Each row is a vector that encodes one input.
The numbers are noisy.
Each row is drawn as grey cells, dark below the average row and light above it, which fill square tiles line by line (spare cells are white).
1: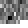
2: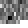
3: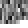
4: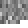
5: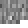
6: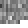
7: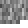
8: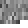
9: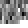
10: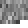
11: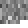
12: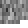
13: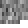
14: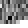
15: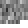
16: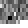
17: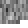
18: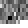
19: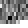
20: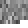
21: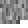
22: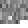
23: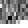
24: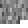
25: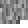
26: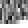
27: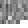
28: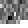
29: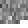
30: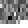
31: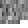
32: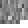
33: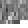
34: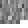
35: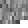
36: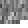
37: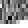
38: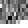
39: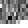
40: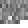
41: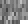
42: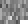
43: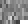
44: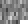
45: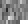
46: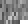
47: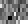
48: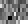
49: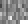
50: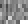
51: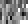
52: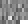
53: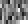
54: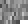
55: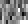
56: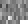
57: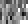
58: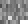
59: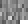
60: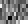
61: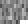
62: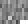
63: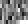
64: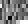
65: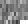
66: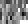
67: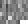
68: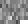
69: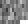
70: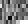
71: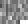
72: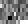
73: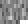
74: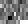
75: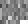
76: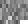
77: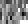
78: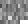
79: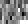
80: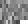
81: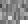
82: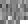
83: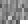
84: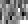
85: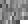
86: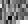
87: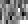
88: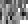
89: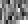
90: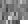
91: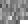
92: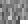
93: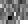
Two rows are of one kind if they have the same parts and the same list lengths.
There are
2 kinds of row.
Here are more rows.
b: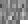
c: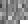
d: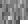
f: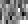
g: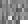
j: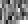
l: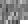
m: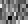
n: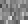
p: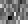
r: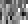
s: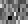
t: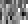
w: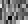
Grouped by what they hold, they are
b, c, d, g, l, n
f, j, m, p, r, s, t, w

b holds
a point on an 8-point circle and one of 9 labels.
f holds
a point on a 7-point line.
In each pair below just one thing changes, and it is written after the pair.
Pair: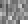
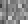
the label
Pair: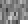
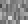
the place on the 8-point circle
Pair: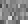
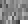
the place on the 8-point circle
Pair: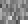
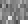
the label
